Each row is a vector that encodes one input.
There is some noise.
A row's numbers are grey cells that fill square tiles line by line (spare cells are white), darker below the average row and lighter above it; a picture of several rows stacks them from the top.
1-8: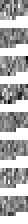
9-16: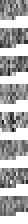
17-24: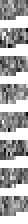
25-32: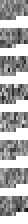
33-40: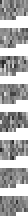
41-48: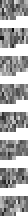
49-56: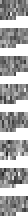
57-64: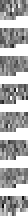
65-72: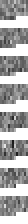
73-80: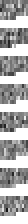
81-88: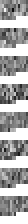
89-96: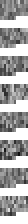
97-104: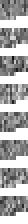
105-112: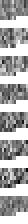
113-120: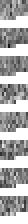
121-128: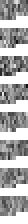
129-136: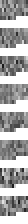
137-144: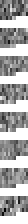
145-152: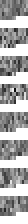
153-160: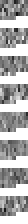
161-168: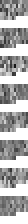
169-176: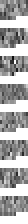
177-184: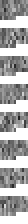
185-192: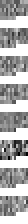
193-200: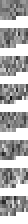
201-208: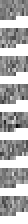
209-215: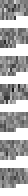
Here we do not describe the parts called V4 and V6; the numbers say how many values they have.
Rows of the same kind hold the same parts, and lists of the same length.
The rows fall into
3 kinds.
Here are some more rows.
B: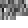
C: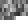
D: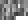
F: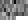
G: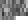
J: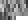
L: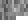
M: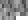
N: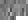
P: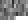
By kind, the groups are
B, G
C, D, J, L, N, P
F, M

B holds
one of 9 labels.
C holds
a node of a 9-node tree and a true/false value.
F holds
a value of V4 and a value of V6.
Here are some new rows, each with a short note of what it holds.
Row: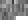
a node of a 9-node tree and a true/false value
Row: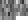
a value of V4 and a value of V6
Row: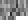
one of 9 labels
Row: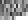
a value of V4 and a value of V6
